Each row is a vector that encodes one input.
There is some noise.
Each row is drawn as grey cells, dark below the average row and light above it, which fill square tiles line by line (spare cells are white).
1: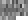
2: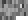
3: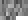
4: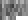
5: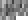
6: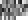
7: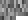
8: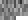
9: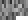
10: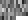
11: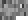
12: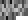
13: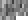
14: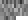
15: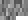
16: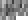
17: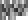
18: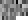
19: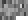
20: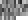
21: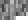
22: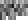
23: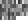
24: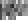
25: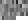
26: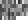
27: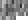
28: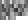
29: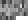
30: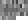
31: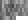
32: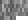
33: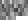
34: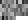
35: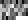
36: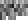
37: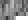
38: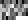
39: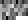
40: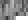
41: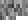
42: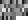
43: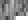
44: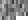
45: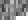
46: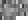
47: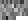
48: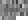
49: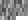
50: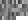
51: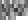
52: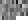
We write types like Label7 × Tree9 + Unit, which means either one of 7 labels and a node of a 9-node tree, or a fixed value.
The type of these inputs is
Bool × Circle5.
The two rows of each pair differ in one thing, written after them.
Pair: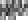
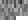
the true/false value
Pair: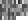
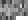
the place on the 5-point circle
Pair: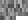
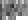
the place on the 5-point circle
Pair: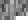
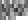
the true/false value
